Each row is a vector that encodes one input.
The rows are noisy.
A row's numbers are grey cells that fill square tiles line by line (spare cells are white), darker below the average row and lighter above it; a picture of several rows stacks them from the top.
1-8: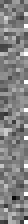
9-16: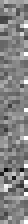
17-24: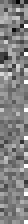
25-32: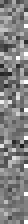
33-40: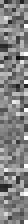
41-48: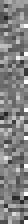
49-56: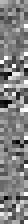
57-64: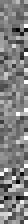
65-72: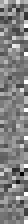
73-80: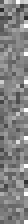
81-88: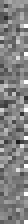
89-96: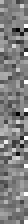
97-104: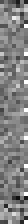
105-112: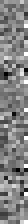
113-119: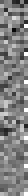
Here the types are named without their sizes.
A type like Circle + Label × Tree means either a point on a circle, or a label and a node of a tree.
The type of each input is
Bool × Bool × Bool × Bool + Label.
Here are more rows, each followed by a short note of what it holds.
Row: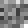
four true/false values
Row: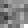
four true/false values
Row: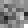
four true/false values
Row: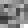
four true/false values
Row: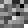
a label
